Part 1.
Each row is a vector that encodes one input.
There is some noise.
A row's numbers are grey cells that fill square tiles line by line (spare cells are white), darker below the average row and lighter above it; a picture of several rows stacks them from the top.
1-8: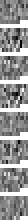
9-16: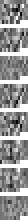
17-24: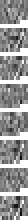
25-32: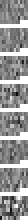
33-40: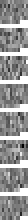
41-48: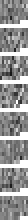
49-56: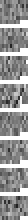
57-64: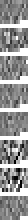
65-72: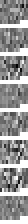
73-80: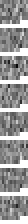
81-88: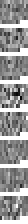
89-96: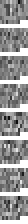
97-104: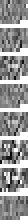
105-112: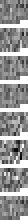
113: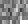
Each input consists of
a point on a 7-point line, together with a list of up to two points on a 5-point line.
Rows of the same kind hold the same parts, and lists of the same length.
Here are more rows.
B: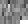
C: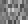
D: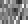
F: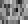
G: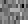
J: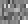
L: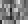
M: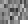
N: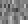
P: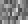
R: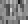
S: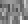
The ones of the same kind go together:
B, L, M, N, P
C, G
D, F, J, R, S

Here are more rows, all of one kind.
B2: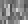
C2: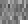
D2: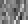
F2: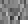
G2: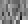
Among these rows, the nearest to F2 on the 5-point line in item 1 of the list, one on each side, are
B2 and D2.
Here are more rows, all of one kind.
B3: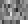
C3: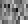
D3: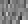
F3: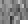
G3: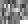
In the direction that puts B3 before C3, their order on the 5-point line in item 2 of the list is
F3, D3, B3, G3, C3.
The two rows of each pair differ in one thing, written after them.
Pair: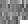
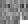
the place on the 5-point line in item 1 of the list
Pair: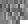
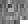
the place on the 7-point line
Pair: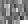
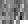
the place on the 5-point line in item 2 of the list
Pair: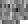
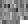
the place on the 5-point line in item 1 of the list
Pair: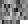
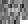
the place on the 5-point line in item 1 of the list
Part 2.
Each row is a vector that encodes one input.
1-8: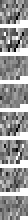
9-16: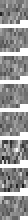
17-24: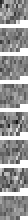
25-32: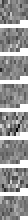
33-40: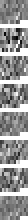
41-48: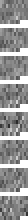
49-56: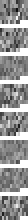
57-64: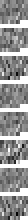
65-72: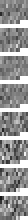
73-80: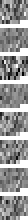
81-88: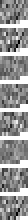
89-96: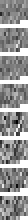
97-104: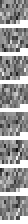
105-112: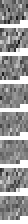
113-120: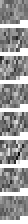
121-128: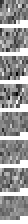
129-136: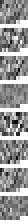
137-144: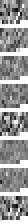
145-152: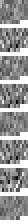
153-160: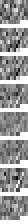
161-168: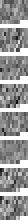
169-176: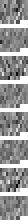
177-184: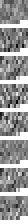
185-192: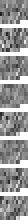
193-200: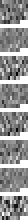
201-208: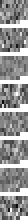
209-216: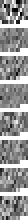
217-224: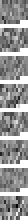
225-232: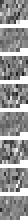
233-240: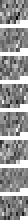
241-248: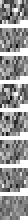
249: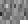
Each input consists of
either a point on a 6-point line, or a point on a 9-point line and a true/false value.
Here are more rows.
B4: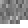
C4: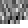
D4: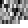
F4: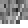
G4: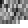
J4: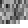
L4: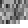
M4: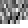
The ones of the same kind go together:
B4, F4
C4, D4, G4, J4, L4, M4

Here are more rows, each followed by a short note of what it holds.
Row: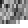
a point on a 6-point line
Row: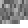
a point on a 9-point line and a true/false value
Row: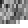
a point on a 6-point line
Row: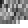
a point on a 6-point line
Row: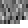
a point on a 6-point line
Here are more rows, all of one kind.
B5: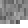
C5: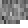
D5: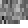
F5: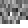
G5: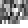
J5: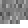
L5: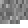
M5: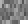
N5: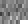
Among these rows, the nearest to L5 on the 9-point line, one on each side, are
J5 and M5.
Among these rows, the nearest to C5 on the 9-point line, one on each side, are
B5 and D5.
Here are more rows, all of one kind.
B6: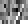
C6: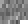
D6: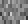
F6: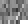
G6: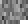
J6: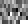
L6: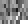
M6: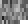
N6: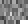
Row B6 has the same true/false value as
C6, F6 and L6.
